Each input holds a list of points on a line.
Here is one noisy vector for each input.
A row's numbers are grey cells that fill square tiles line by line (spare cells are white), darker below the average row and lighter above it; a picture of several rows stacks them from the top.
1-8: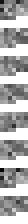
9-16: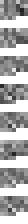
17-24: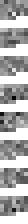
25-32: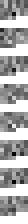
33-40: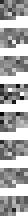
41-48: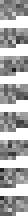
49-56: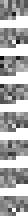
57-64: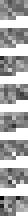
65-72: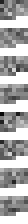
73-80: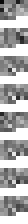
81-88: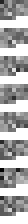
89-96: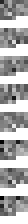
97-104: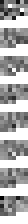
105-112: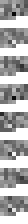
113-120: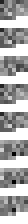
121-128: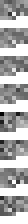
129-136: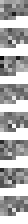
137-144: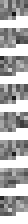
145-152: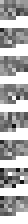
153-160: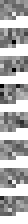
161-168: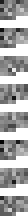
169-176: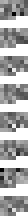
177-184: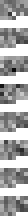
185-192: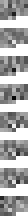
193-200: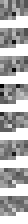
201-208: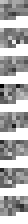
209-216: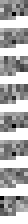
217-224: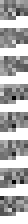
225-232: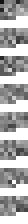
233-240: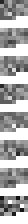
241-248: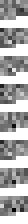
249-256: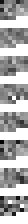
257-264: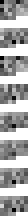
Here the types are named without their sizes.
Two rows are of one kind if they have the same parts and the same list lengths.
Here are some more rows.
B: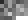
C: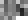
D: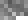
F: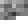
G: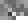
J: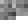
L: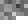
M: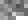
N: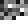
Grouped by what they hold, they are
B
C, D, G, L, M
F, J
N

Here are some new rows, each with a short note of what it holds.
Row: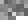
a list of three items
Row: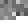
a list of three items
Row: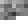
a list of two items
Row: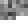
a list of two items
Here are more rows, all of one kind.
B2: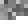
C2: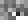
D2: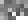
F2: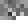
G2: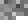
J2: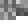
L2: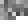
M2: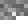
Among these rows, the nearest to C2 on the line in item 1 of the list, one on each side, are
J2 and L2.
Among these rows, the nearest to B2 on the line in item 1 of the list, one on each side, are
D2 and L2.
